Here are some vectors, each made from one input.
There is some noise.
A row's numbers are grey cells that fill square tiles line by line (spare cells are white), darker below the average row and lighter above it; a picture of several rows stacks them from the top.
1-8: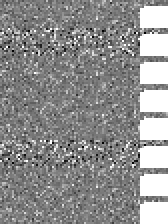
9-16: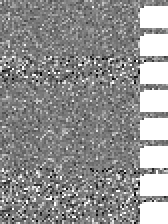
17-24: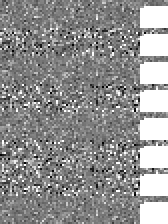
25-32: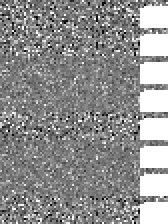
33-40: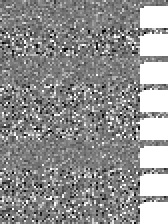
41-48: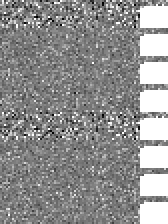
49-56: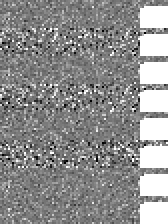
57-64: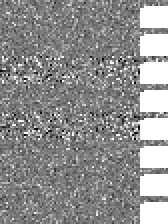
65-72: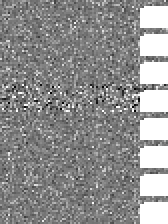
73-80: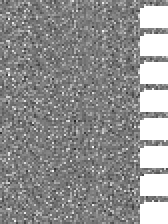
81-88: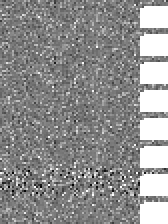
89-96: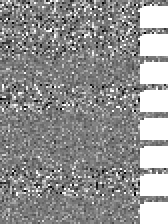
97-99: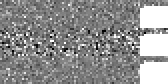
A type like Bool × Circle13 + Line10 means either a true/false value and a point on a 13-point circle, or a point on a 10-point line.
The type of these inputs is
Bool × Circle5 + Tree9 + Unit.
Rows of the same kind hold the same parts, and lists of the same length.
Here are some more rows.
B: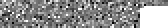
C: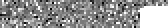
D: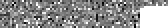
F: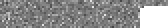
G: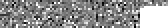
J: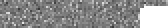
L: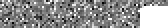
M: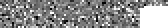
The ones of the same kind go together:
B, C, D, G, L
F, J
M

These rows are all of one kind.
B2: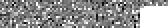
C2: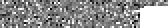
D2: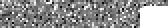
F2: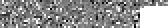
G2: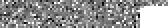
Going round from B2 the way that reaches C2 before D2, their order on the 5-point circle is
B2, F2, C2, D2, G2.
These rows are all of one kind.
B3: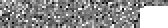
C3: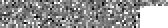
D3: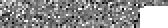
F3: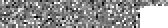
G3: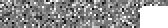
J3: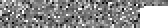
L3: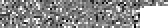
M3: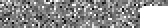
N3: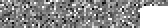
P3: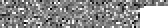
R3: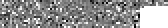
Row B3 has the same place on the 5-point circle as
D3, J3, L3 and R3.
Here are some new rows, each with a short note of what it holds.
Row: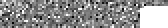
a point on a 5-point circle and a true/false value
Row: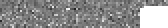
a node of a 9-node tree
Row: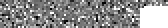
a fixed value
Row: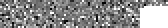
a fixed value
